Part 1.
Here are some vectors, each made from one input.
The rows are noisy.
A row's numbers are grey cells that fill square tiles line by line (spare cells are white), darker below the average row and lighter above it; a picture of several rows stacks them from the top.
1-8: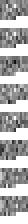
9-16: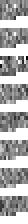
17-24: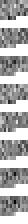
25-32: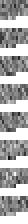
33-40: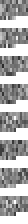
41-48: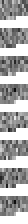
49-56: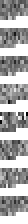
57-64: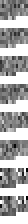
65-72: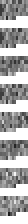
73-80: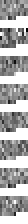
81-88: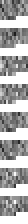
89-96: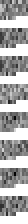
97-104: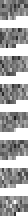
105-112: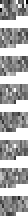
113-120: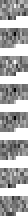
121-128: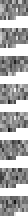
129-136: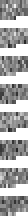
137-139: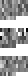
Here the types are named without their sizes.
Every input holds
either a fixed value, or three true/false values.
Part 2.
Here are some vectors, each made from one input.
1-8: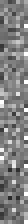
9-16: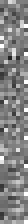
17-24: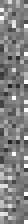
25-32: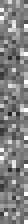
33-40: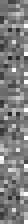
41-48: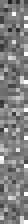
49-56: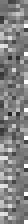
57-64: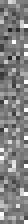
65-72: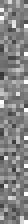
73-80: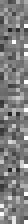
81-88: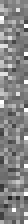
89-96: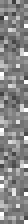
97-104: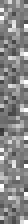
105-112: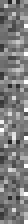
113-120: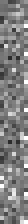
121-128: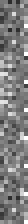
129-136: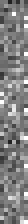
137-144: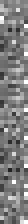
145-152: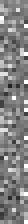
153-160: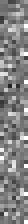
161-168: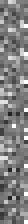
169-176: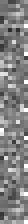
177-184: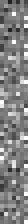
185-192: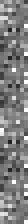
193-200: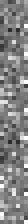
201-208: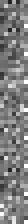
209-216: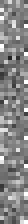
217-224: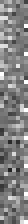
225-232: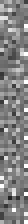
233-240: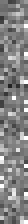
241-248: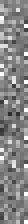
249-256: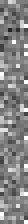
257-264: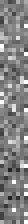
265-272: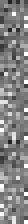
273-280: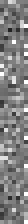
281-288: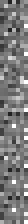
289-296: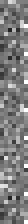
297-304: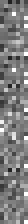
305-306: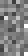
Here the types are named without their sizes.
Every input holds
a point on a line.
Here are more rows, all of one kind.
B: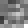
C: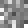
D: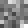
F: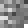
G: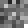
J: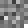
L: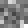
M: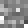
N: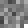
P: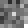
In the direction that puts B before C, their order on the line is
G, P, B, N, J, F, C, M, L, D.
